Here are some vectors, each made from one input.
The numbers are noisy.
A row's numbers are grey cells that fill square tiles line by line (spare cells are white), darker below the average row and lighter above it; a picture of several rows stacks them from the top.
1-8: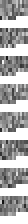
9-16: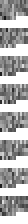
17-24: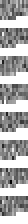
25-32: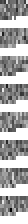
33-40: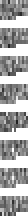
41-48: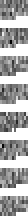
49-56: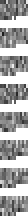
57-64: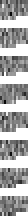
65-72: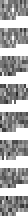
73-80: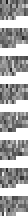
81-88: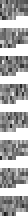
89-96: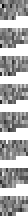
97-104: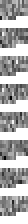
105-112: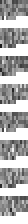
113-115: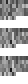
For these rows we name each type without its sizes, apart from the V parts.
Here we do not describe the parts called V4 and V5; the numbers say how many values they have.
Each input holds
either a value of V4 and a value of V5, or a list of points on a line.
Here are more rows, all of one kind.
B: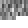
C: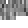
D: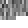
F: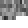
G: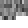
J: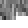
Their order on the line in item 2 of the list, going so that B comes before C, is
B, J, C, F, G, D.
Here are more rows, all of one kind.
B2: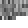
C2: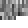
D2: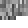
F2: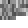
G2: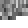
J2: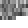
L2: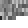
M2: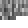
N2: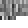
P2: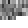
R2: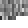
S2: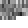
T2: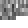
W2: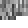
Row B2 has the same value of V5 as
M2, N2 and R2.
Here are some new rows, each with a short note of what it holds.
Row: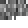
the empty list
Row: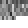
a list of one item
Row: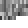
a value of V4 and a value of V5
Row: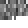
the empty list
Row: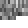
a value of V4 and a value of V5
